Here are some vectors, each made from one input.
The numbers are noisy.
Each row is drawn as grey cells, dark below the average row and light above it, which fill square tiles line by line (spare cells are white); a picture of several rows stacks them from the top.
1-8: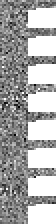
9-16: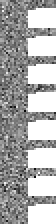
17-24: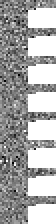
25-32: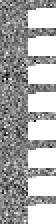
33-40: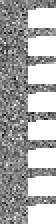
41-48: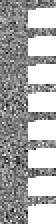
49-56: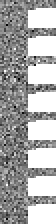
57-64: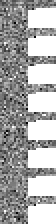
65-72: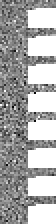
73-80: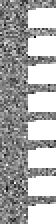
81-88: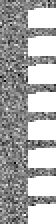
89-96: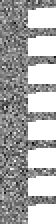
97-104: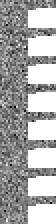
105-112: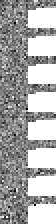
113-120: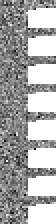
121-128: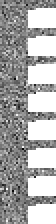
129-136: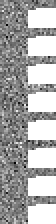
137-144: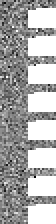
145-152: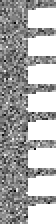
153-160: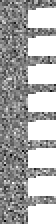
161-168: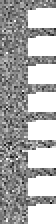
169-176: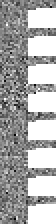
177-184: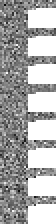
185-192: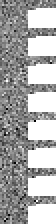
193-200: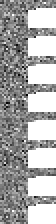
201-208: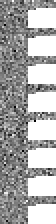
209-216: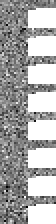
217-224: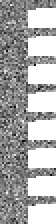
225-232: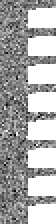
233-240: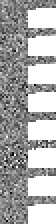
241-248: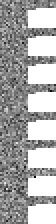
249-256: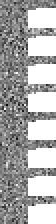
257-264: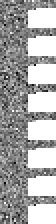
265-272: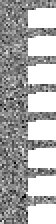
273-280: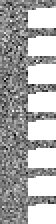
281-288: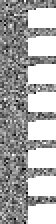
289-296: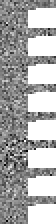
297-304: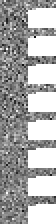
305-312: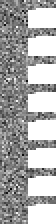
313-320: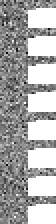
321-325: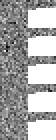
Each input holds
either a point on an 8-point line, or a point on a 12-point line, or a list of up to two points on a 10-point circle.
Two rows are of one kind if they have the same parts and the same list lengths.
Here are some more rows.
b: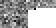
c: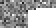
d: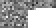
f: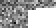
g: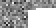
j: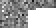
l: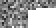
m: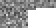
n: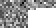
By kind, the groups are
b, c, n
d, g
f
j, m
l

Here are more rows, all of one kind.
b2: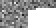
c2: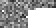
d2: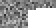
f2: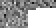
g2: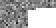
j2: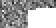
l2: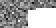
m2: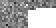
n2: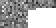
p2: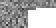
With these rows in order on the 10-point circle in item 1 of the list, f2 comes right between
d2 and j2.
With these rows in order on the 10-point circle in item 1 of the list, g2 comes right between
l2 and p2.
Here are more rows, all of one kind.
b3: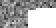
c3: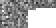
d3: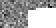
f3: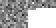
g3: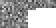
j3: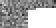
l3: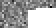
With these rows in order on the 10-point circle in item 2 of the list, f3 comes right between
b3 and g3.
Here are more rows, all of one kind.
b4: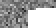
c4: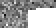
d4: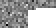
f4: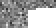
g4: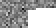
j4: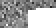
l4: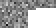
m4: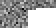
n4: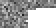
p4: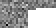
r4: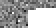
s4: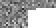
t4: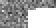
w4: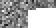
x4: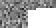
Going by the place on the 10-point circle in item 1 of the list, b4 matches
g4, m4, r4 and s4.
